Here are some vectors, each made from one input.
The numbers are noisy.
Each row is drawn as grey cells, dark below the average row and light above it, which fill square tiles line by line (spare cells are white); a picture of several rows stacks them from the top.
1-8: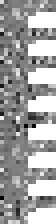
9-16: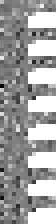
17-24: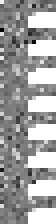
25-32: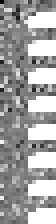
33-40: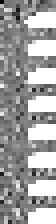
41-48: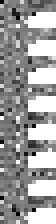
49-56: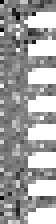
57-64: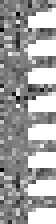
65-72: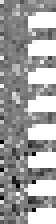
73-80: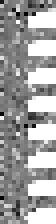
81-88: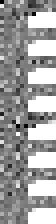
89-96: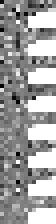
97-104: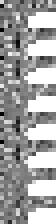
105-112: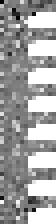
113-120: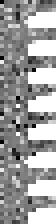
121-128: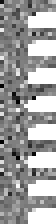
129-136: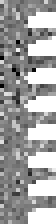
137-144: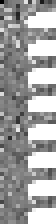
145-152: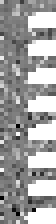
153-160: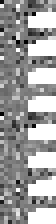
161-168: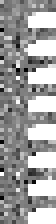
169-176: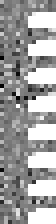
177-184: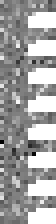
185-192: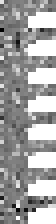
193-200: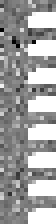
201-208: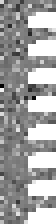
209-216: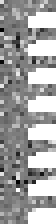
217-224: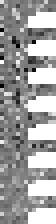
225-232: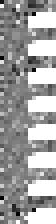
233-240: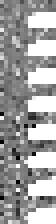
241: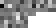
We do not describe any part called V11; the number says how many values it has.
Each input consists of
either a point on a 5-point line and a true/false value, or a value of V11.
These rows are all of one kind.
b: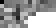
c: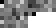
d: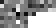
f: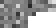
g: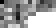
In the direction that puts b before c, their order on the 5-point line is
g, b, c, f, d.
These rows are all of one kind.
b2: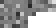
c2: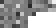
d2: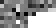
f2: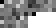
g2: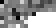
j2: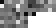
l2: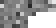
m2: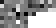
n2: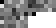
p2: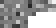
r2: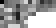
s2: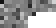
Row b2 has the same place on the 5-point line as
c2, j2, l2 and p2.
